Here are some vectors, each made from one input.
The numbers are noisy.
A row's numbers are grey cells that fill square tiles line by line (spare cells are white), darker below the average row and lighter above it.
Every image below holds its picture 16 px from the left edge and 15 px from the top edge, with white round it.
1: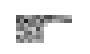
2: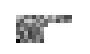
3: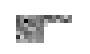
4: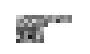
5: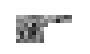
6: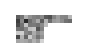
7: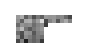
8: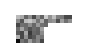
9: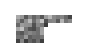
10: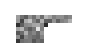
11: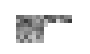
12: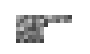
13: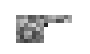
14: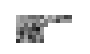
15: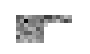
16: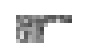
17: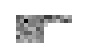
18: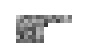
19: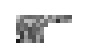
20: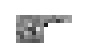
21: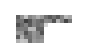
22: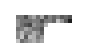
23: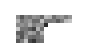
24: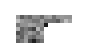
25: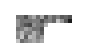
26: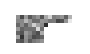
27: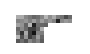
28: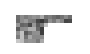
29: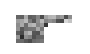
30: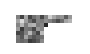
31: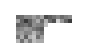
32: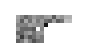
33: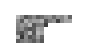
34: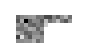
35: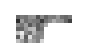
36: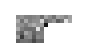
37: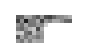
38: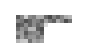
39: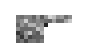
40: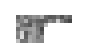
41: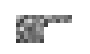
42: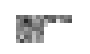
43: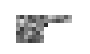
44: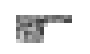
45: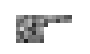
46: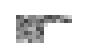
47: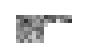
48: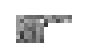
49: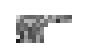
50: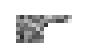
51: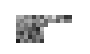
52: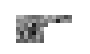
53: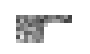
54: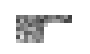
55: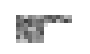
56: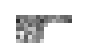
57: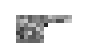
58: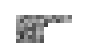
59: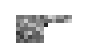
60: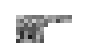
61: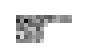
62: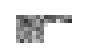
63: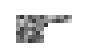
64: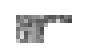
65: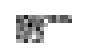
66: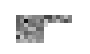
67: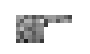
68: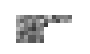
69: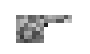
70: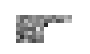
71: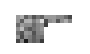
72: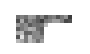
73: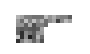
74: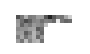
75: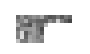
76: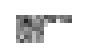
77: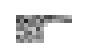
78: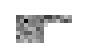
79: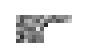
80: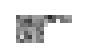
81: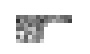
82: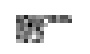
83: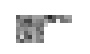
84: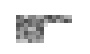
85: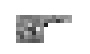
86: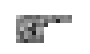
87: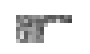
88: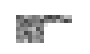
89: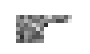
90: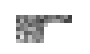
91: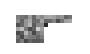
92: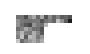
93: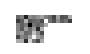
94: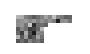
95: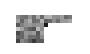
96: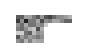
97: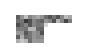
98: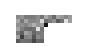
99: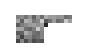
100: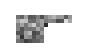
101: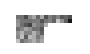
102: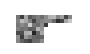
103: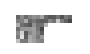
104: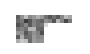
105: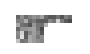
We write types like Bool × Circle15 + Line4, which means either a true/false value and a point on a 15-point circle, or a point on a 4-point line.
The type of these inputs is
(Circle6 + Unit) × Label5 × Line4 + List2(Line5).
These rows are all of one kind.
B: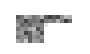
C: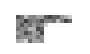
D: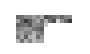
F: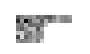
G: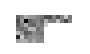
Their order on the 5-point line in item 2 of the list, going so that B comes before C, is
B, C, D, G, F.
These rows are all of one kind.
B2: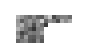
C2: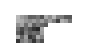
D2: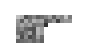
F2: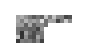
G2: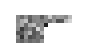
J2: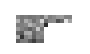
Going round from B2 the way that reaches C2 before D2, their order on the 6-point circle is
B2, F2, J2, C2, D2, G2.
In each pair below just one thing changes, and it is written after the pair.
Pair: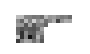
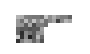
the place on the 6-point circle
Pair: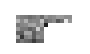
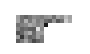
the label
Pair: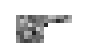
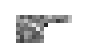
the label
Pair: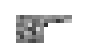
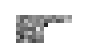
the label
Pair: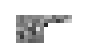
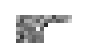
the label
